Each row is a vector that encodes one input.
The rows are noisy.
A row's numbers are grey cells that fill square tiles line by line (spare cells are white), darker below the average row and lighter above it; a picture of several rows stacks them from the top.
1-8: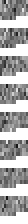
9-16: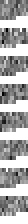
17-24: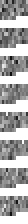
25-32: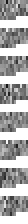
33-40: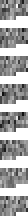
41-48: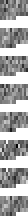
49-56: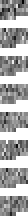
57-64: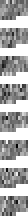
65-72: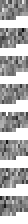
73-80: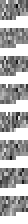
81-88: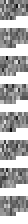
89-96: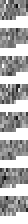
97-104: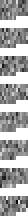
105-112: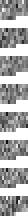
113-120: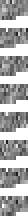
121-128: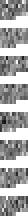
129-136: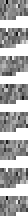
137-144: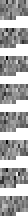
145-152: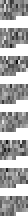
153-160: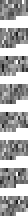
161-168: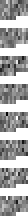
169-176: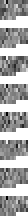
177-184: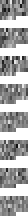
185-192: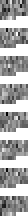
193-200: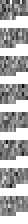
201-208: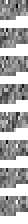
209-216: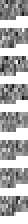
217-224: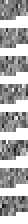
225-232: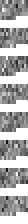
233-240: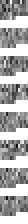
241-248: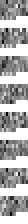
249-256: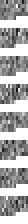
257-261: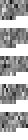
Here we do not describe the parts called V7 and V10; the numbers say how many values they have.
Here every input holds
a point on a 5-point line and a true/false value, together with either a node of a 9-node tree and a value of V7, or a value of V10.
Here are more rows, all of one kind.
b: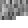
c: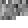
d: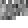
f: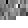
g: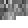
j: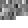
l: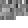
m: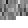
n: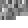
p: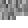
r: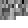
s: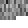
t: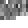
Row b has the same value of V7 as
f and r.
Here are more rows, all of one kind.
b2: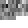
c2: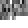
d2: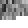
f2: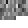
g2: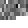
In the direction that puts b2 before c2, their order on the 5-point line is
b2, d2, f2, g2, c2.
